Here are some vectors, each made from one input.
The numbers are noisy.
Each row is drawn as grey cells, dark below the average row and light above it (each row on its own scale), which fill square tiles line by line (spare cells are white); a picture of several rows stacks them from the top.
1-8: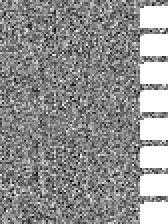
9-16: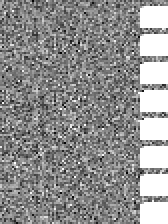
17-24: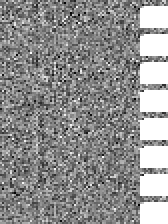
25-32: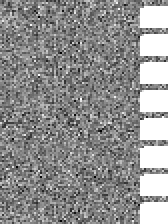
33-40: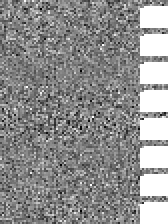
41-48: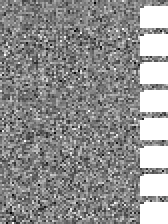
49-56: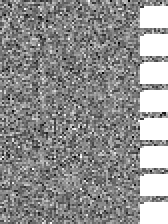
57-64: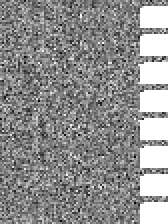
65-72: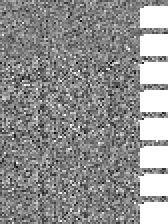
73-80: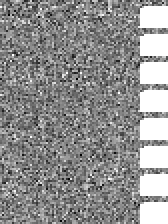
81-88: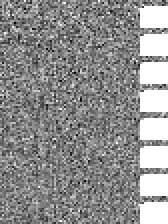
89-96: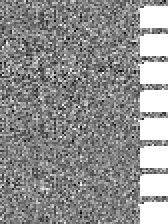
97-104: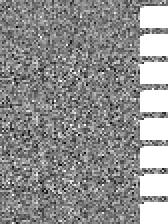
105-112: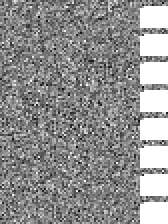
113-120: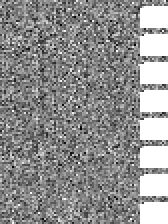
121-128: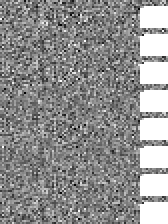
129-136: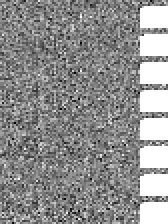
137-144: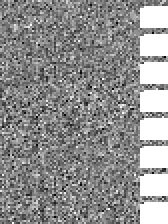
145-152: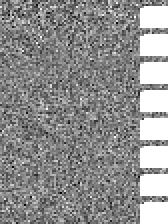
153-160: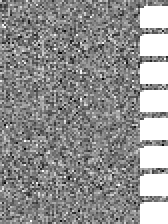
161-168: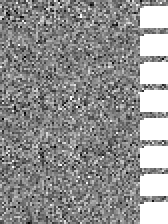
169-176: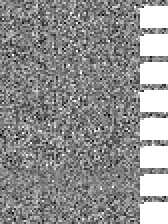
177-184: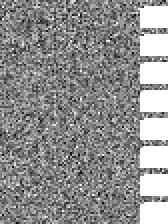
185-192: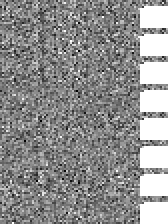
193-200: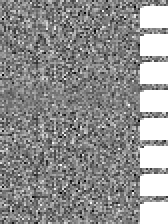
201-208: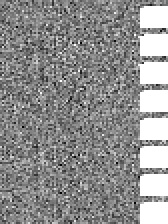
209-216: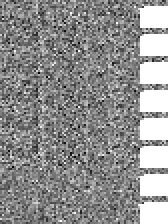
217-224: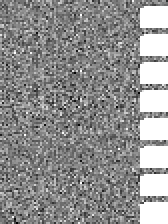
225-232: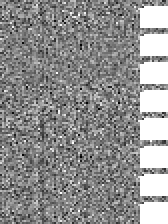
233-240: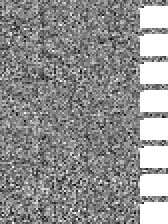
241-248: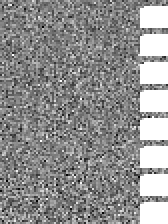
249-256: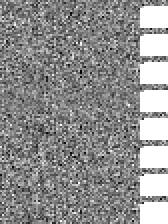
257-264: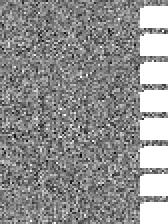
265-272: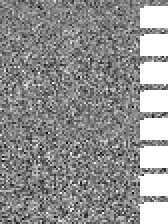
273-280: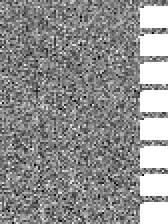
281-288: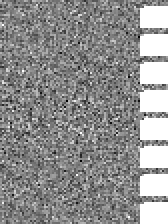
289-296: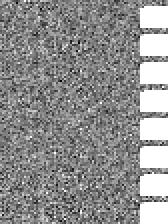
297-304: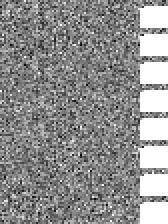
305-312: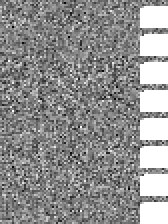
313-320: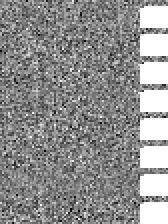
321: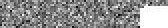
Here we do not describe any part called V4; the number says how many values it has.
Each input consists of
a list of up to two items, each a point on a 9-point circle and a value of V4.
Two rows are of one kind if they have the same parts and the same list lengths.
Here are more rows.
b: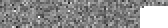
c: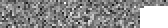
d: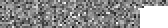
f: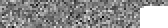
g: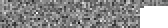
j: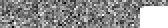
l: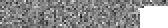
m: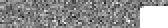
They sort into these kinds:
b, c, d, g
f, j, l
m

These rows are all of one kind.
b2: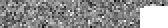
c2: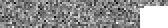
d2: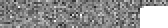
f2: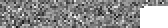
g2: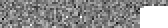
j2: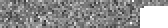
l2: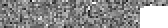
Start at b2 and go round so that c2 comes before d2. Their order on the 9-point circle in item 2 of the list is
b2, l2, f2, g2, c2, d2, j2.
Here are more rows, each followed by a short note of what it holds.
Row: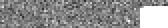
the empty list
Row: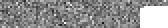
a list of two items
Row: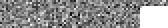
a list of two items
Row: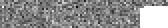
the empty list
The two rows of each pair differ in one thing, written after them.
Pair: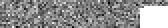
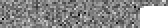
the value of V4 in item 1 of the list
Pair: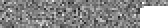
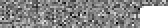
the place on the 9-point circle in item 2 of the list
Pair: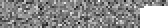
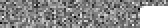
the value of V4 in item 2 of the list
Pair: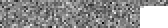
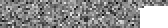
the place on the 9-point circle in item 1 of the list
